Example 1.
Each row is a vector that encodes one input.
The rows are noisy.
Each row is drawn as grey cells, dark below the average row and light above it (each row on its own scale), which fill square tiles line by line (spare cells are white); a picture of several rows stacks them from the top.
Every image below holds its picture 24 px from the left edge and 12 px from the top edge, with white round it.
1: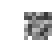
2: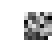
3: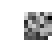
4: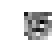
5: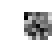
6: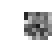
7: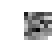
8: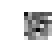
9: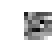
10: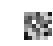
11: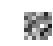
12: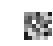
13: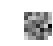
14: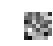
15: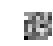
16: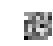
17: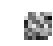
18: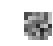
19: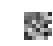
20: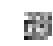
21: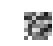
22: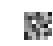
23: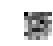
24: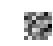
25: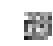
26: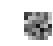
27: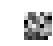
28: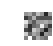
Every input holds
a point on a 6-point line.
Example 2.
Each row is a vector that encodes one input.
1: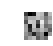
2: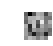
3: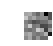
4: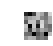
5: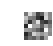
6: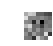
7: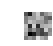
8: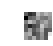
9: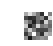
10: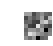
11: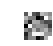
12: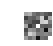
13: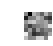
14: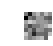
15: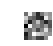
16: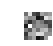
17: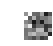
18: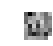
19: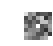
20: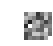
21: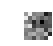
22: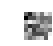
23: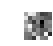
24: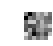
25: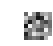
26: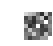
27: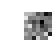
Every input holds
a point on a 5-point line.
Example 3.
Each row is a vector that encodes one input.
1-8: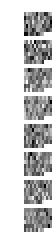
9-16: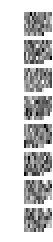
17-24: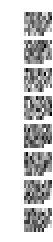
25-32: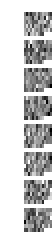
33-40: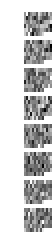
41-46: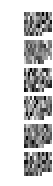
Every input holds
one of 6 labels.
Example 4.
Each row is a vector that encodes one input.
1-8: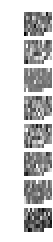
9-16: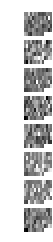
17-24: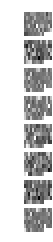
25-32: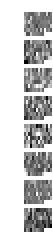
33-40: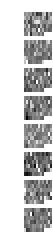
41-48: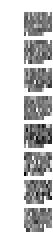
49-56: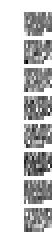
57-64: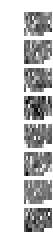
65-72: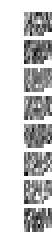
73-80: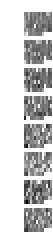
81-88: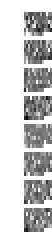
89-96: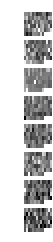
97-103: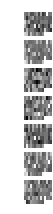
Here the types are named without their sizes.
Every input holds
a point on a line.
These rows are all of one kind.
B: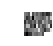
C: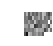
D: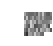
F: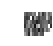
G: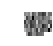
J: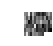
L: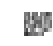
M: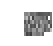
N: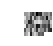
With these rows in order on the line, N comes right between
J and M.
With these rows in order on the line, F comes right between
C and M.
